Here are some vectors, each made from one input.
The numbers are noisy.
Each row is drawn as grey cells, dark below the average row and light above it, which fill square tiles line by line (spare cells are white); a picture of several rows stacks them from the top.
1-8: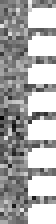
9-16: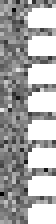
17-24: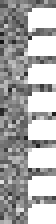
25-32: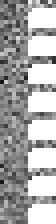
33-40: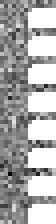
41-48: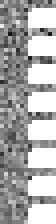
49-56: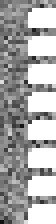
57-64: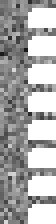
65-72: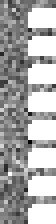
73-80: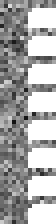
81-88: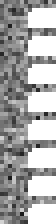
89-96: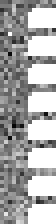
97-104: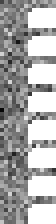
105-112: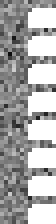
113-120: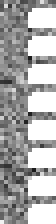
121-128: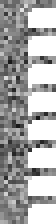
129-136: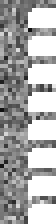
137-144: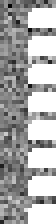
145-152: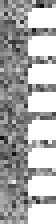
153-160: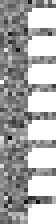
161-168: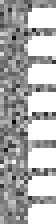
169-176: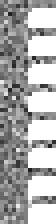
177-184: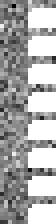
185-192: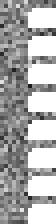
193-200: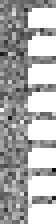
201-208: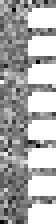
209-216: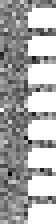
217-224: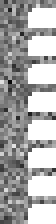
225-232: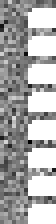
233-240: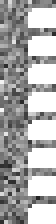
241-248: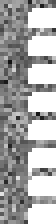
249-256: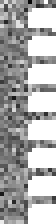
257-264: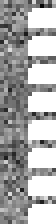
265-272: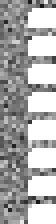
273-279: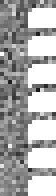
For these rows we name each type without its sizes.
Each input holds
a node of a tree, together with either a point on a line, or a node of a tree.
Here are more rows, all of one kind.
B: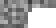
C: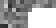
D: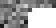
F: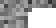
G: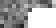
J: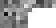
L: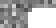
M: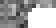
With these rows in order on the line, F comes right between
B and D.
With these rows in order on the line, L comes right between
G and M.
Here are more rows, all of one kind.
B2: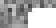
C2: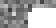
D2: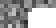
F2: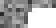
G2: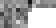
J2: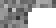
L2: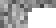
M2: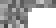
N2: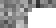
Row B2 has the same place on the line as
C2 and L2.
